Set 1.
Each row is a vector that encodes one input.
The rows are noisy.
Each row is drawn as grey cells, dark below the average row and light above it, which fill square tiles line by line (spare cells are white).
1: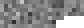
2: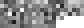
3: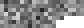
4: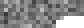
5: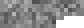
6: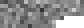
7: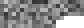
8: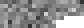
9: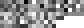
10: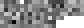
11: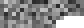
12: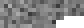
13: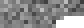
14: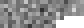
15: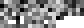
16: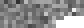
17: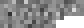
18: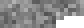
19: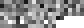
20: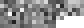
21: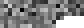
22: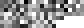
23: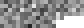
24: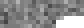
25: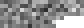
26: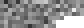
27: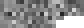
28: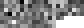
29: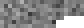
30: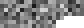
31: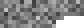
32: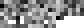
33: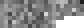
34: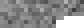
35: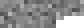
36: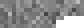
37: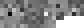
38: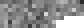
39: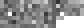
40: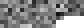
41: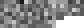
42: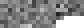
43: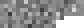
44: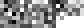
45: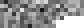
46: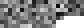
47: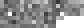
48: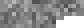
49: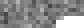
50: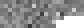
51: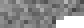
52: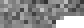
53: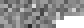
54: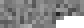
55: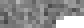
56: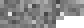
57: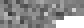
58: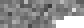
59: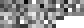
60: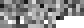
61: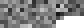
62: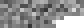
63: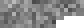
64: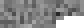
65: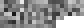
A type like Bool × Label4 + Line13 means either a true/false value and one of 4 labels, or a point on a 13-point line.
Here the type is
Bool × Tree8 + Unit.
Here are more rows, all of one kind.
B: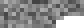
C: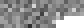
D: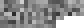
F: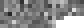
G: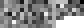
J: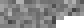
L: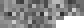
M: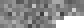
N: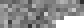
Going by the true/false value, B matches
D and J.
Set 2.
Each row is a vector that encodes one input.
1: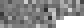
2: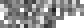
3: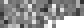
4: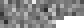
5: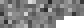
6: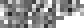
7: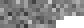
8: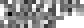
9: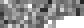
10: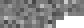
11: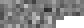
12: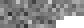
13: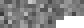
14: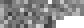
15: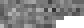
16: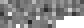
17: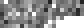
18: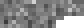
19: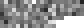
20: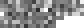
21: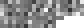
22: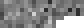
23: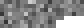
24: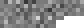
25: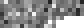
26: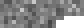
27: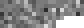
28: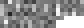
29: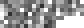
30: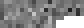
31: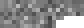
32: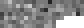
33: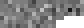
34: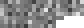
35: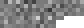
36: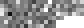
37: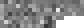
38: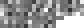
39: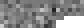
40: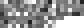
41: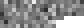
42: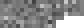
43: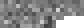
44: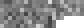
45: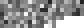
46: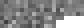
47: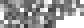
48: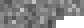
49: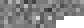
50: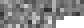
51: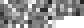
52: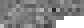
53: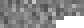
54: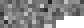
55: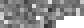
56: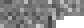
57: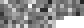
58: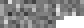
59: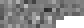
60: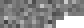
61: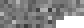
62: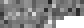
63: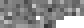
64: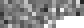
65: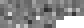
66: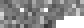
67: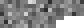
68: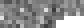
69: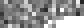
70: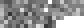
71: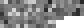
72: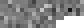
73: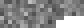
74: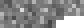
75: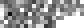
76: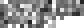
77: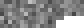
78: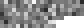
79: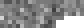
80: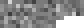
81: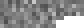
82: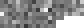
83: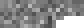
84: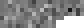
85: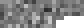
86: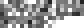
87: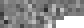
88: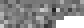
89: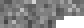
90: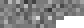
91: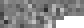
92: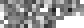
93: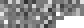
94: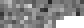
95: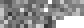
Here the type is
Bool × Label7.
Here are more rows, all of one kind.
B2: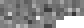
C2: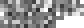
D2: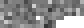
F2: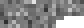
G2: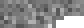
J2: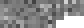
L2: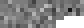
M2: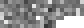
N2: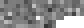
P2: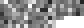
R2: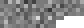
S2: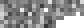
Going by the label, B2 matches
D2, M2, N2 and R2.
